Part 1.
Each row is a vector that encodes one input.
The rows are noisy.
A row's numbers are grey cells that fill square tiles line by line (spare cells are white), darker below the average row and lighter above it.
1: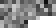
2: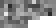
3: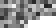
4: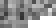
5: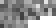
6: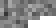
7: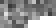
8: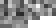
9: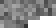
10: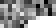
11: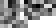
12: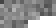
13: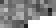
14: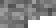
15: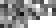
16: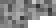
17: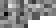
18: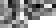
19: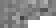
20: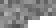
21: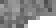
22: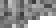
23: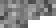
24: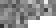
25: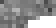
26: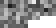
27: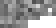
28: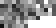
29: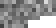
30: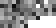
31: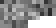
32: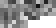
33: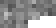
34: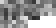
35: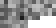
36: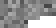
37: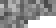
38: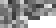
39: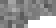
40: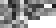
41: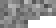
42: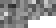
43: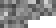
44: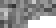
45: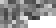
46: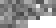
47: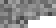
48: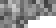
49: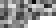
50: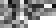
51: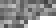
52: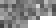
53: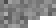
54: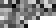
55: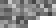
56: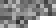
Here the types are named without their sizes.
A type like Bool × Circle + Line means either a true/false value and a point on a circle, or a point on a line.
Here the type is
Bool × Label + Unit.
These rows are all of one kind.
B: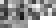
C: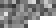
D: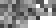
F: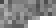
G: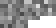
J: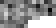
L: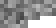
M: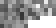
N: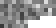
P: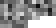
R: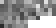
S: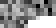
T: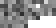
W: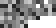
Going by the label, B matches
M, N, P and R.
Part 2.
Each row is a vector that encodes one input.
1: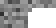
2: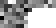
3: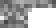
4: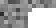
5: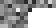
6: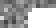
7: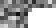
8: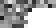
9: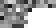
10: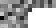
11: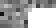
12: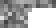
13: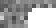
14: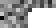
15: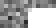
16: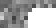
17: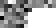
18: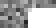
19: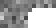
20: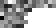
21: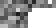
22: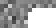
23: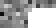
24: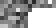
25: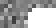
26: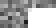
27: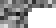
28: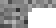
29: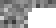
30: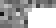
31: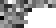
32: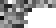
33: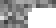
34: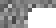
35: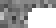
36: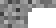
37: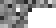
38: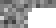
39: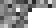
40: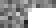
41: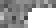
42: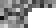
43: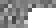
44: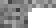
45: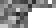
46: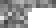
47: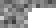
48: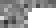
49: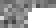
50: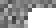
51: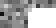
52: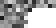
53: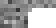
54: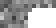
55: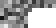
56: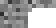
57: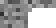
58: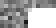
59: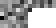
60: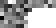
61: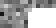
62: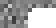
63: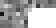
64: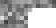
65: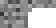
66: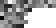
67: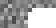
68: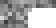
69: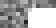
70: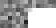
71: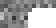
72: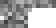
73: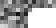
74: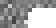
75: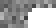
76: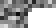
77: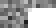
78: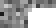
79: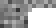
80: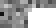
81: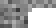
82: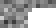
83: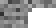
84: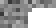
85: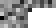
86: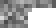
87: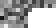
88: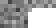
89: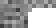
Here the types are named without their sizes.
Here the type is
Bool × Bool × Bool + Line.
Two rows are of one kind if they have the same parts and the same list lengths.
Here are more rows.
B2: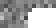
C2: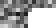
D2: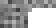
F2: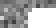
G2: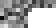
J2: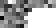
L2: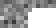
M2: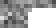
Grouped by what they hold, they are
B2, D2, F2, L2, M2
C2, G2, J2

